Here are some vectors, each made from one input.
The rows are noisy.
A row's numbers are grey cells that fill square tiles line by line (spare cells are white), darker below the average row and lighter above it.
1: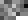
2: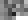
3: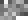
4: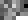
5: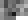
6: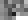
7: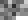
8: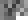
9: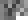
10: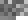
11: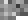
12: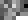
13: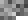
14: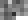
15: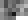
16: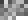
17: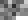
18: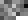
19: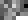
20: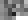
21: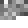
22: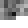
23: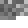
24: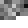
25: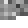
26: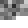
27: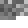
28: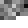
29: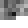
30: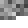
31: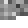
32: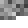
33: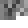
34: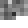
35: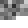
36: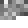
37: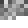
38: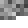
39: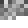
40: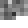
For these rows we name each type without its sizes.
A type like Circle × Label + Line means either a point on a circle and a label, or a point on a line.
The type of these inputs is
Label + Line.
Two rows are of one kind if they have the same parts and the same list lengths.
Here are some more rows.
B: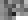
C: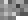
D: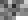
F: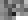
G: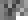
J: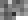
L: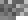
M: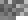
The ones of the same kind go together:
B, D, F, G, J, L, M
C

